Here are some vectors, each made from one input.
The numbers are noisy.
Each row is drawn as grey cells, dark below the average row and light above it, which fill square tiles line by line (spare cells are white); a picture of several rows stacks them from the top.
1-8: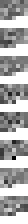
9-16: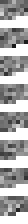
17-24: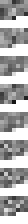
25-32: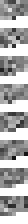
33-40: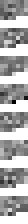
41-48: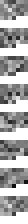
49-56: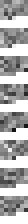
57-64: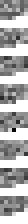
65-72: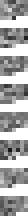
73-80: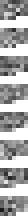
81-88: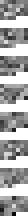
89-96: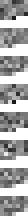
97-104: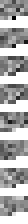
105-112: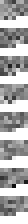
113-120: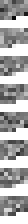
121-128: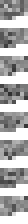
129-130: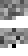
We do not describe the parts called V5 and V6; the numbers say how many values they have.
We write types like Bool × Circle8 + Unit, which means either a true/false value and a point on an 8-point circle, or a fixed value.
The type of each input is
(Bool × V6 + Line4) × V5.
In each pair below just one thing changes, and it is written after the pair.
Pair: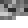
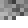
the value of V5
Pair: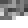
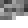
the value of V6
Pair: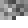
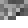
the value of V5
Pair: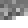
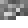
the value of V5
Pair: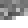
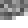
the true/false value
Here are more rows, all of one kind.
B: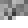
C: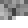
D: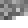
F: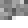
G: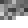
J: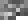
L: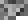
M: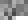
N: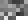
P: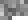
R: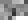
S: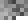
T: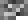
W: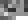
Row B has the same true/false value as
G, L, M and N.
